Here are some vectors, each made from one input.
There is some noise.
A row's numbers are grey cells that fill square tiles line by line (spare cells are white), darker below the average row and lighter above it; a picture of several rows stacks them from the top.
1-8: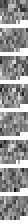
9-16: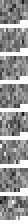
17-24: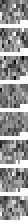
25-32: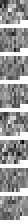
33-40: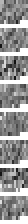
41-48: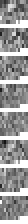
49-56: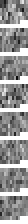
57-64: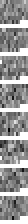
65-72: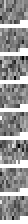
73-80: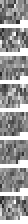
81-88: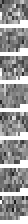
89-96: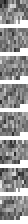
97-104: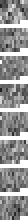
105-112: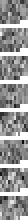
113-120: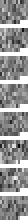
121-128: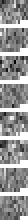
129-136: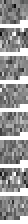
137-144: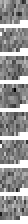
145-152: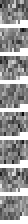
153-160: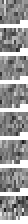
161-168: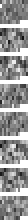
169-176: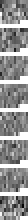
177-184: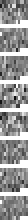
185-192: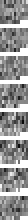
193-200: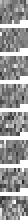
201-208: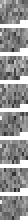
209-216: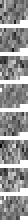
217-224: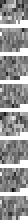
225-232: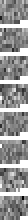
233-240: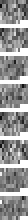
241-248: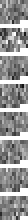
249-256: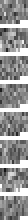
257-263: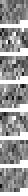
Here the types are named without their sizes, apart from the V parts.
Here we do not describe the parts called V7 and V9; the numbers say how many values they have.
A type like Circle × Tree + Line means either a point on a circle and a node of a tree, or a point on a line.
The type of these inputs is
Bool × (Tree + V7) + V9.
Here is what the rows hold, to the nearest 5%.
About 75% of them hold a true/false value, together with either a node of a tree, or a value of V7. The rest hold a value of V9.
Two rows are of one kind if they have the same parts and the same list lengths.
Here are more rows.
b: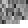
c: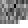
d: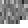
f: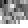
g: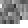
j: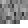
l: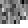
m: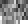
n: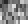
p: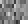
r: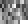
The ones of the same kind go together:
b, c
d, g, j, l, p
f, m, n, r

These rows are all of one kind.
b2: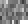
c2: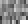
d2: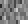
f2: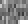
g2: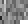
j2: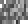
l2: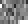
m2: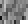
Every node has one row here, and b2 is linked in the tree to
c2 and f2.
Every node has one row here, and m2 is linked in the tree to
g2.
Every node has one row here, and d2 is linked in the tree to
l2.
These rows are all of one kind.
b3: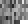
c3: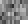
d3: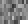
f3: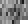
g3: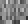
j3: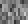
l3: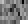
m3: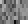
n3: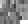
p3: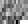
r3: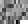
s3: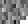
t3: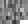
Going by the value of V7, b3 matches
m3 and s3.
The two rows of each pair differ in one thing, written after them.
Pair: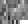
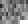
the true/false value
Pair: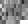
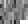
the node of the tree
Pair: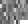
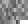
the true/false value
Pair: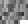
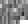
the true/false value
